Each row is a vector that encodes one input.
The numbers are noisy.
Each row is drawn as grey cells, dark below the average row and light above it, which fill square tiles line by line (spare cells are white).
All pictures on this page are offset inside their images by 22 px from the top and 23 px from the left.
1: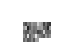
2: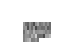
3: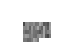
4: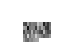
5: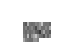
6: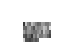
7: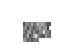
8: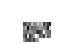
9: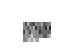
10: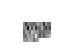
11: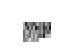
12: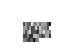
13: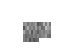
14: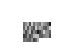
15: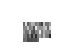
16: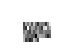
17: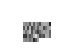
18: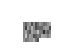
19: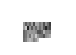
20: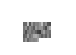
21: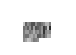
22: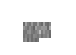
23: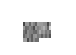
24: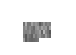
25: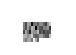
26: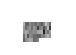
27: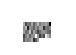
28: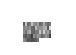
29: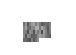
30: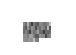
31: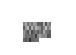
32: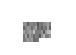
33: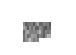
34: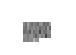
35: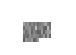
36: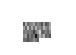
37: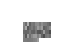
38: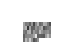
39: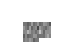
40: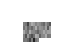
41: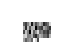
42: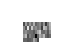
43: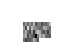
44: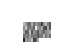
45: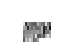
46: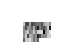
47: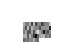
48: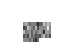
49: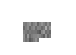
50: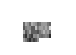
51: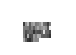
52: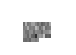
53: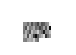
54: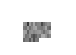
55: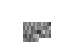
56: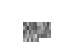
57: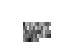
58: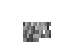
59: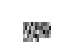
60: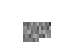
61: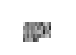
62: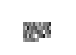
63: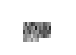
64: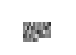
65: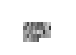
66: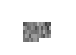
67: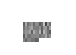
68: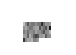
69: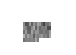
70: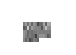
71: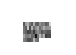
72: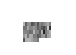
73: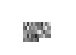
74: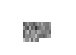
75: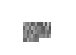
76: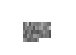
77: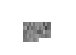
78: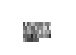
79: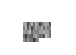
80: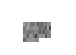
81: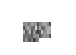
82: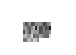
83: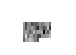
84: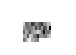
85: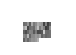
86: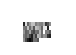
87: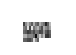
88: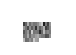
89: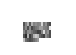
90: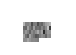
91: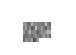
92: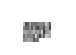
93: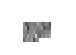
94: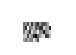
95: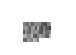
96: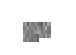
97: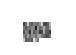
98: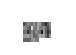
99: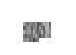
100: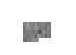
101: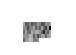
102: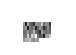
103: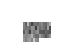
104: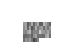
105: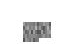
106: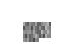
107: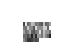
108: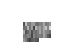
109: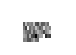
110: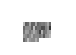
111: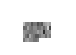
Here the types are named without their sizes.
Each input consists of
a point on a circle and a true/false value.
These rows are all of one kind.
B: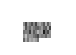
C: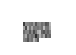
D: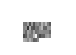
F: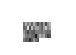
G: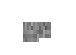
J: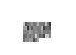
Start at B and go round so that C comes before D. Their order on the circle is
B, C, D, F, G, J.
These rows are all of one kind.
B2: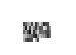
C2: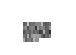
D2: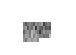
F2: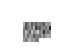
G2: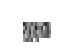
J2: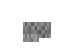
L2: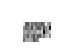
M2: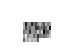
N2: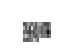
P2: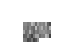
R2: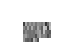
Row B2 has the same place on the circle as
F2, L2 and P2.
